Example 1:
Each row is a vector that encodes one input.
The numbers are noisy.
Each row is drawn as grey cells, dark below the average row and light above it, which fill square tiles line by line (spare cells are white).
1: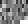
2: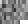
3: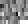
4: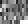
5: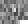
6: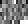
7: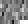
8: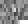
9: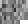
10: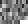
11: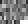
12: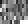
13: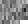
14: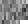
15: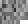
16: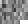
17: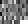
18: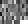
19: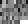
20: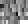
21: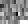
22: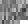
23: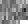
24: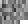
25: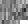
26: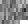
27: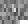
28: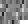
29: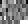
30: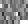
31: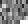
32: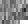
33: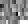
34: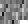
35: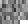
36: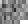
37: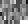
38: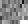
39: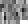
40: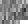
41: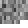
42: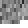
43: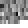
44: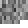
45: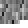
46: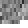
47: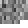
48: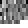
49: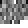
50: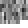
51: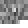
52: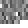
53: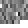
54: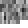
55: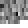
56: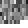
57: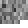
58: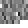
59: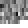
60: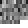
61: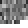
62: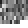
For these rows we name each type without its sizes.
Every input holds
either a label, or three true/false values.
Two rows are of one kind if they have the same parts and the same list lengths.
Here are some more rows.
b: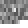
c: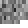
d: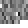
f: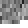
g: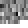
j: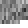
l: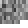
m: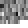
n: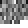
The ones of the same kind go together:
b, c, d, f, g, j, l, m
n

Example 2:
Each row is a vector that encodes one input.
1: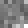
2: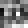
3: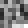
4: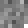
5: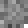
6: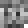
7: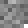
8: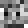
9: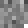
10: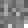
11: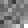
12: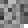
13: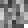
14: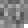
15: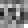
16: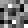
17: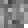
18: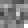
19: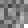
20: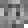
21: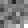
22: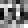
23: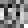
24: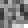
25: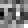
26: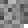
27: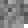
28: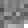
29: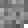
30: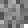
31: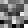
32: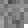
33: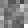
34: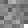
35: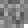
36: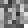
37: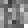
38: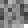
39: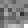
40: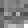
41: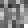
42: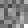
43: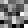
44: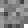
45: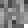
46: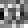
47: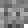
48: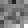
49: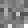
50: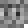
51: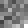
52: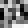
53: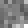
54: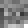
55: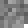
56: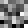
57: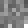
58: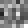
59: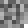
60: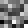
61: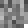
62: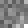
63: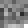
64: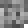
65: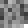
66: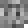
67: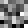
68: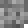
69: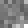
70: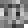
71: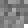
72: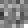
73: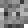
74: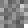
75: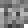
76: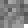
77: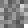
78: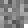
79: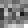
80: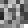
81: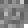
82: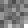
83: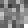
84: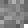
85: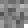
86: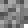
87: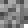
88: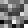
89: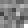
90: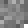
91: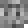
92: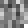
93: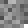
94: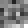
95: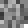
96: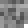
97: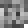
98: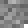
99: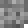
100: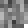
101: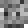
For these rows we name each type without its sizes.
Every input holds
a list of points on a line.
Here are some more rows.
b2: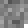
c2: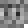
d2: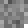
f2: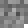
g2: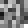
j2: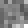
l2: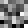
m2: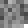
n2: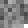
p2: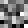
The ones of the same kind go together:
b2, d2
c2, f2, g2, j2, m2, n2
l2, p2

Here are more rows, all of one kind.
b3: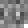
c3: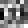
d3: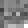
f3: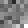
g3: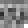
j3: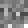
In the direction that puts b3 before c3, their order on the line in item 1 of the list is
g3, b3, c3, j3, d3, f3.
